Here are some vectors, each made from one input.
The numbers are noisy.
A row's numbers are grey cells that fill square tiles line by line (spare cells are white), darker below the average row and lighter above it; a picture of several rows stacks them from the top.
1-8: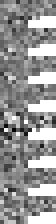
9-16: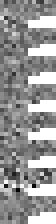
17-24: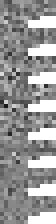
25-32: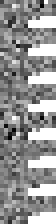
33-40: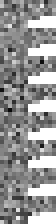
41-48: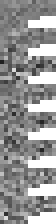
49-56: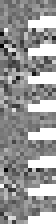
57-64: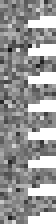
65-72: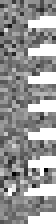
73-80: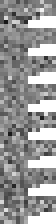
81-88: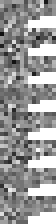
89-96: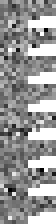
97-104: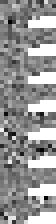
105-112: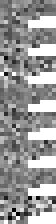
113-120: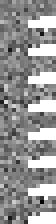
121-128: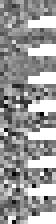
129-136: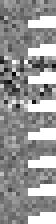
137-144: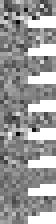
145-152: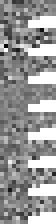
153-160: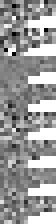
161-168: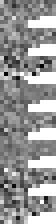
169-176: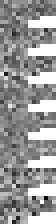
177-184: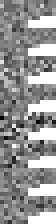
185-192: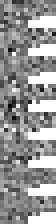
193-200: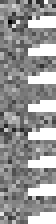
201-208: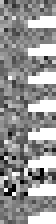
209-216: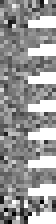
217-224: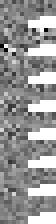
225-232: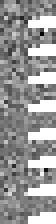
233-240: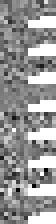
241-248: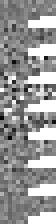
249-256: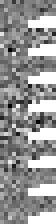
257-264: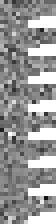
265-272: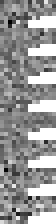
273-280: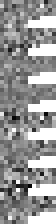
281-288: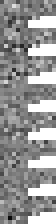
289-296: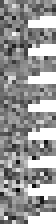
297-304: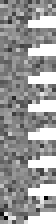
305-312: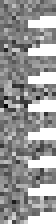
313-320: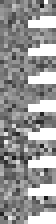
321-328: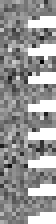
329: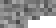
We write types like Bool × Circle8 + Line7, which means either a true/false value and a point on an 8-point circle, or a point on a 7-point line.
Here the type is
Line10 + List2(Bool × Line13).
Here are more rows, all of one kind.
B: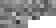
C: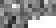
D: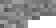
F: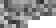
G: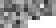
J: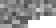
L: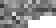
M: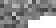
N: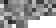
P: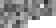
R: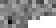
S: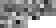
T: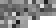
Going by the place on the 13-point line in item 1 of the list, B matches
G and R.
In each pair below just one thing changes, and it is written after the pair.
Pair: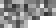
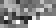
the true/false value in item 2 of the list
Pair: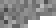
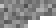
the true/false value in item 2 of the list
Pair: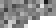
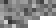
the place on the 13-point line in item 1 of the list
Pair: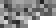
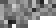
the true/false value in item 1 of the list
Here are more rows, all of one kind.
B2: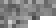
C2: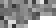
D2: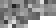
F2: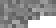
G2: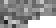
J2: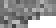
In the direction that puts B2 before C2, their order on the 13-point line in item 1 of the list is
G2, B2, D2, J2, C2, F2.
